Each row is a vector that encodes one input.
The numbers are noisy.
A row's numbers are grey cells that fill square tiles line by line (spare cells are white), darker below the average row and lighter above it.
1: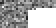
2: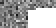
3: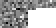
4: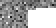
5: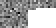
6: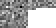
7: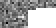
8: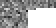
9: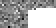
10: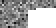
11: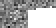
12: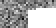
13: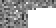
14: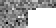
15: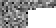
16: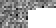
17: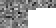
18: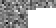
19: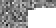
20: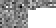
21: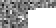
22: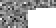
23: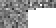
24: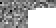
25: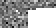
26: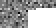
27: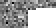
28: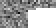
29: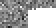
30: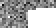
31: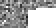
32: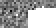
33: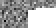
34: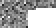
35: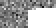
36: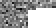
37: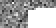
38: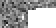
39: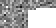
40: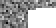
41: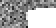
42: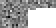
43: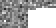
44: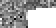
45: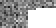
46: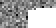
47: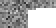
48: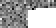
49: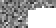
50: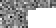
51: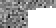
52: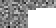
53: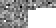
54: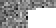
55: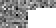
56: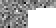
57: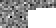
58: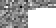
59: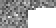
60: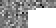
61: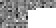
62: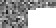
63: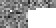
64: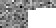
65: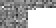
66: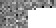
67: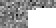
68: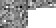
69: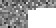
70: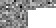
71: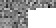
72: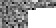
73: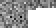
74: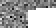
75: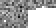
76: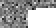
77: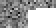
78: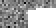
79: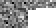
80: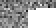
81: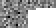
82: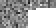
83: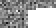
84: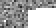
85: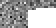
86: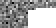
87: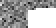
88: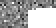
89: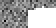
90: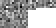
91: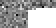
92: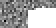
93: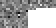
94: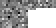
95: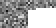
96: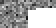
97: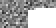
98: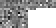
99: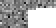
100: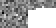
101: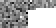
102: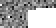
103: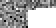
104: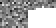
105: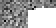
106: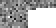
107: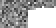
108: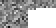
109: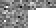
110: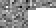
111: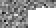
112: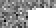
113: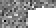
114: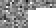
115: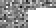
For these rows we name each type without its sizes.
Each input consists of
three labels.
